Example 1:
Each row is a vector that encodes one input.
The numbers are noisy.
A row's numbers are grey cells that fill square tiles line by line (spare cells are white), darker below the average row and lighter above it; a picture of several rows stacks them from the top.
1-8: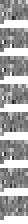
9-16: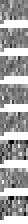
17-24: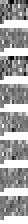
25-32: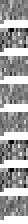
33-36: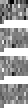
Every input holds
either a fixed value, or three true/false values.
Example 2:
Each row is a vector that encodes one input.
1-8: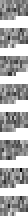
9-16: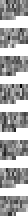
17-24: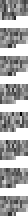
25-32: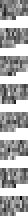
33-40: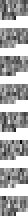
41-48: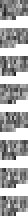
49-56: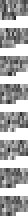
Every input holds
a point on a 9-point circle.
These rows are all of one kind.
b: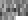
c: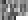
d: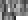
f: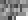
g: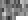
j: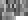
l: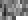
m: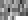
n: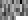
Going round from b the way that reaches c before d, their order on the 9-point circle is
b, j, g, f, c, d, l, n, m.
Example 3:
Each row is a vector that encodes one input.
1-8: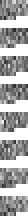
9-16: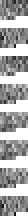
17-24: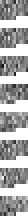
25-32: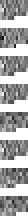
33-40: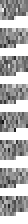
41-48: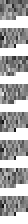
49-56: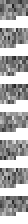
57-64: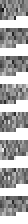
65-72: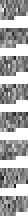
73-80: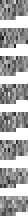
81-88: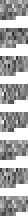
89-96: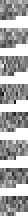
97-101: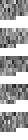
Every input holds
three true/false values.
